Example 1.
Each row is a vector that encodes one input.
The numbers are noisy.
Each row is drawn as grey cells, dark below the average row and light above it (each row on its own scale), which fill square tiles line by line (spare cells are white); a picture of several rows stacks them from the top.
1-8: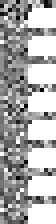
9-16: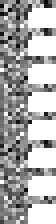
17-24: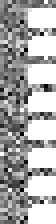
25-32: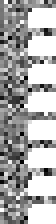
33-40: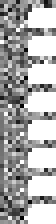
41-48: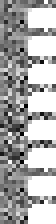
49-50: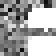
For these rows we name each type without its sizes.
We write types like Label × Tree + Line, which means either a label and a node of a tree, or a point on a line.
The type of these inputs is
Circle.
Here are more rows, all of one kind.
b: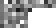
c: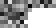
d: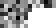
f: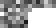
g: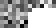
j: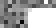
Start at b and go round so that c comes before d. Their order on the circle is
b, g, f, j, c, d.
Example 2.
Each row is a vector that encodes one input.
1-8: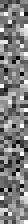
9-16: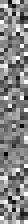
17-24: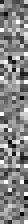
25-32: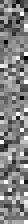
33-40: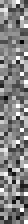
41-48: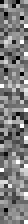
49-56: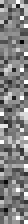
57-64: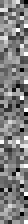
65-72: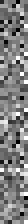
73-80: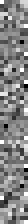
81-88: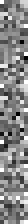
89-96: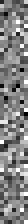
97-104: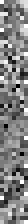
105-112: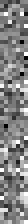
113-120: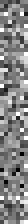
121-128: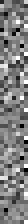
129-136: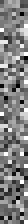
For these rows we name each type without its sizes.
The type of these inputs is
Circle + Unit.
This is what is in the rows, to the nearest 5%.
About 95% of them hold a point on a circle. The rest hold a fixed value.
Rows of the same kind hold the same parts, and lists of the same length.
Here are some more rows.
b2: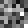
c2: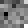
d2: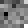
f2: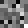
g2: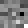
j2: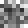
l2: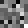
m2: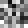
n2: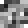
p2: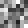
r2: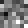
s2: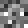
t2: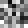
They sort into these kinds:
b2, c2, d2, f2, g2, j2, l2, n2, p2, r2, s2
m2, t2

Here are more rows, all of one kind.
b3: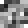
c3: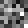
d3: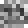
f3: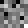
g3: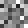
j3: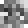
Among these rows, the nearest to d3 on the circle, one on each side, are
g3 and j3.
